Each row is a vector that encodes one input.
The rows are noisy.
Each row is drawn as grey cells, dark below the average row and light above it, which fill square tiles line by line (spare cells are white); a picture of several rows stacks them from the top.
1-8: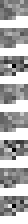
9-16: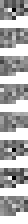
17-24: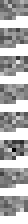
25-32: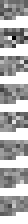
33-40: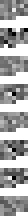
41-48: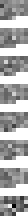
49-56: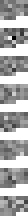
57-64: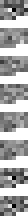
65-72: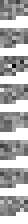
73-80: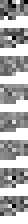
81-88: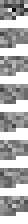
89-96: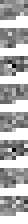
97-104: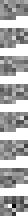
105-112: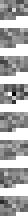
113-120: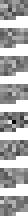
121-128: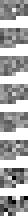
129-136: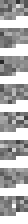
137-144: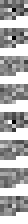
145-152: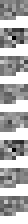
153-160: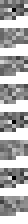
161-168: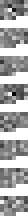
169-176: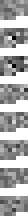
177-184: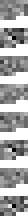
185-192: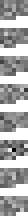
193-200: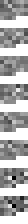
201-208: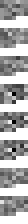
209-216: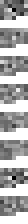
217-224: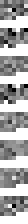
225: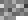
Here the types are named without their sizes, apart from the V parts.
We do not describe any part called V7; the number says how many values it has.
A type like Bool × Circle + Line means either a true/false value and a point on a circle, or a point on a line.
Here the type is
List(Bool × (Line + V7)).
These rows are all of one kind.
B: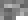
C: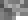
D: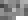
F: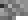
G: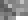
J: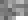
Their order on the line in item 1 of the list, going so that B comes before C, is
B, C, J, G, D, F.
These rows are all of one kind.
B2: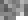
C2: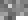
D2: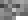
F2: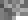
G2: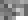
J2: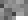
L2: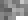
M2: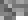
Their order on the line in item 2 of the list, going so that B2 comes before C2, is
L2, B2, C2, M2, F2, J2, D2, G2.
